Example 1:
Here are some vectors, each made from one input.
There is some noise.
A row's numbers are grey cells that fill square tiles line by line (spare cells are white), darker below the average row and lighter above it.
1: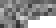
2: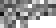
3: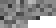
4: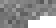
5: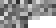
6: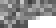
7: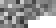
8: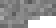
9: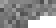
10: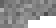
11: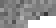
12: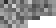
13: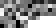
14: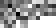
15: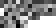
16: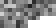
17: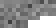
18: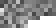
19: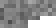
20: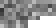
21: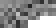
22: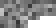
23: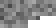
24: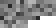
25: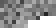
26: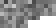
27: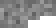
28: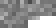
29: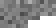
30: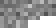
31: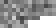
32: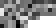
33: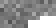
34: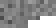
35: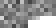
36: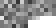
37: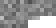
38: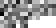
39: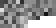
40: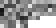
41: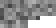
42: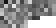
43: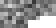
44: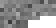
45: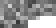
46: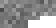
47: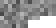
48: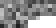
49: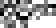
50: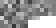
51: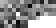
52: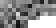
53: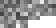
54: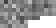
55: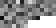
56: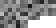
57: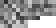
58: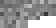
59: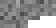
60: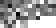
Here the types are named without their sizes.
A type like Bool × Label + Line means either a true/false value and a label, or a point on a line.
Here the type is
Line × Line + Tree + Unit.
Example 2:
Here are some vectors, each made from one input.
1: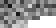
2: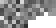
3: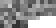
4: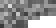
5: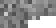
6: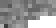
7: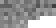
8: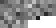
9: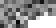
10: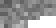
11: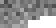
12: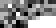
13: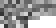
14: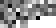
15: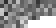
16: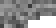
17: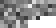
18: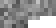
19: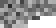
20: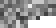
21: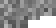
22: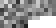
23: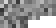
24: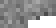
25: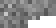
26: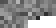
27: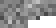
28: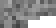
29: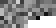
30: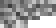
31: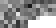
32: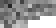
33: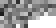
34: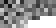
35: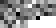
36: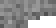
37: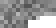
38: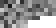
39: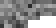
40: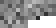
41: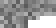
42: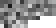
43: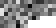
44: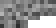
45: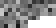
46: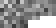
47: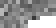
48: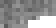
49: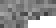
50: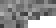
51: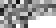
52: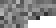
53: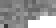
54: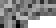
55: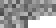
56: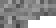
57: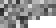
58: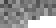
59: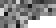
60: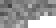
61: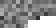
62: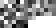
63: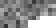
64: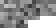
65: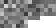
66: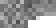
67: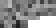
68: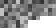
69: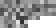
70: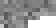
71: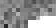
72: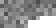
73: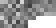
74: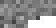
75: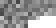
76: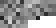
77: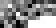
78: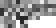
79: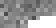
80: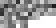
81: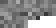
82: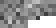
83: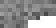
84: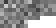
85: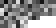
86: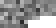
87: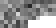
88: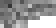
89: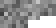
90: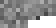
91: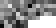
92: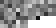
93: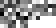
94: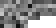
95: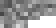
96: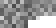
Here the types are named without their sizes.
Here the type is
Circle + Tree + Unit.
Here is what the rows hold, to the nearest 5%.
About 45% of them hold a point on a circle. About 5% of them hold a fixed value. The rest hold a node of a tree.
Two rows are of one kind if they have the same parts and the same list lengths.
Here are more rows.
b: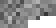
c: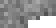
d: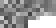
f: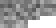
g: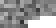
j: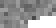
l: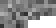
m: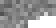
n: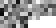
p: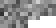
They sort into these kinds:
b, c, l, n, p
d, f, j, m
g

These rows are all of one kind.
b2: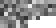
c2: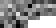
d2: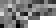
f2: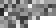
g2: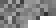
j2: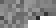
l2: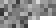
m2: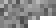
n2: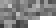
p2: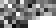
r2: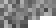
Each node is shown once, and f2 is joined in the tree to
b2 and d2.
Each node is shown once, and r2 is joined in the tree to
p2.
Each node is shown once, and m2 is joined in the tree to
j2 and n2.
